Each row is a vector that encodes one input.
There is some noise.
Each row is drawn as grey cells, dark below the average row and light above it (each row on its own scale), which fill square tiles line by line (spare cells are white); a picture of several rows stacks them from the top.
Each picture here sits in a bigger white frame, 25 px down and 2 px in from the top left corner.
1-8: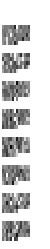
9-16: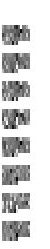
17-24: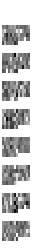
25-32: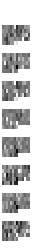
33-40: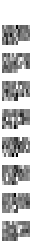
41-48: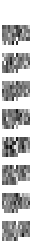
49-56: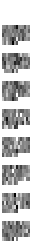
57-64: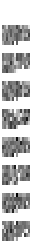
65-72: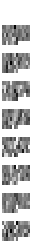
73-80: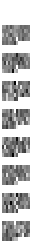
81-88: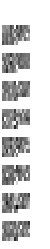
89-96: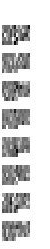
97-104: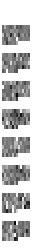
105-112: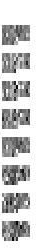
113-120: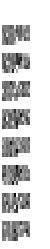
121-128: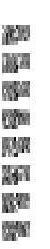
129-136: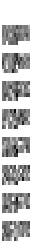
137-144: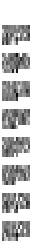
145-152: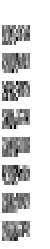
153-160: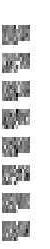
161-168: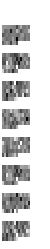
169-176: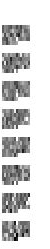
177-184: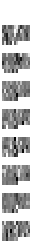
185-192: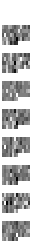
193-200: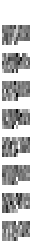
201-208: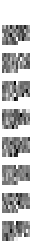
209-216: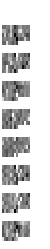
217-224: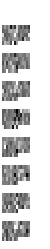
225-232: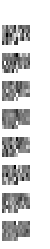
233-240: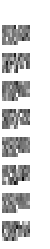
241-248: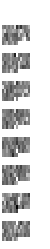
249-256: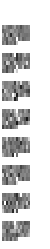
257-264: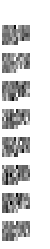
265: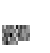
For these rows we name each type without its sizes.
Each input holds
a point on a line, together with either a point on a circle and a true/false value, or a fixed value.
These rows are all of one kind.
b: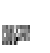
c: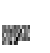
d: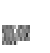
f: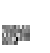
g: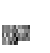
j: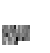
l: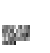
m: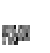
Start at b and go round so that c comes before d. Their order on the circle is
b, c, f, j, m, d, l, g.
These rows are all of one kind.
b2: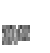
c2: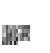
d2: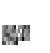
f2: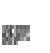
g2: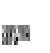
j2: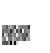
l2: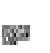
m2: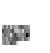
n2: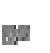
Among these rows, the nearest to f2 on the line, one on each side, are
b2 and c2.
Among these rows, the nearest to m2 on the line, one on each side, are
d2 and n2.
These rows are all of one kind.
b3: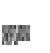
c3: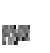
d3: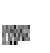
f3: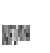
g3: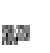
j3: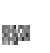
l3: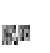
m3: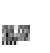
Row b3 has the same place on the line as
f3 and l3.
